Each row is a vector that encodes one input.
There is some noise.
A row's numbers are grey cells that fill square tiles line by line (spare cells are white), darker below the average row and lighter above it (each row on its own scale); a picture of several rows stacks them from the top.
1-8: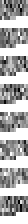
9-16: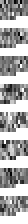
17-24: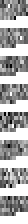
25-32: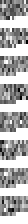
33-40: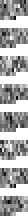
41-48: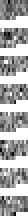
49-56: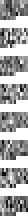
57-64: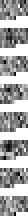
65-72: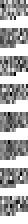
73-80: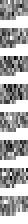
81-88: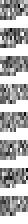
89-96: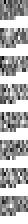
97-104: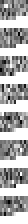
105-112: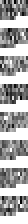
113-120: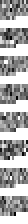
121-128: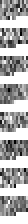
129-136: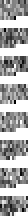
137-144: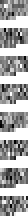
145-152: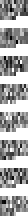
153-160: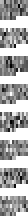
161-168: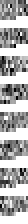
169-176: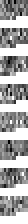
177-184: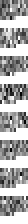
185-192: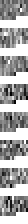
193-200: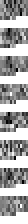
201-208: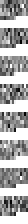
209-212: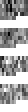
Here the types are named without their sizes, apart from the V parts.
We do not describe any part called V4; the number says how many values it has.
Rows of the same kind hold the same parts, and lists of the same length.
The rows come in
6 kinds.
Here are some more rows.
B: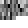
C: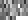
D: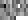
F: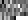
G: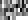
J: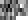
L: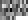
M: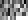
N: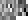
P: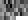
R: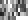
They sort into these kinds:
B, J
C, D
F, M, N
G, L
P
R

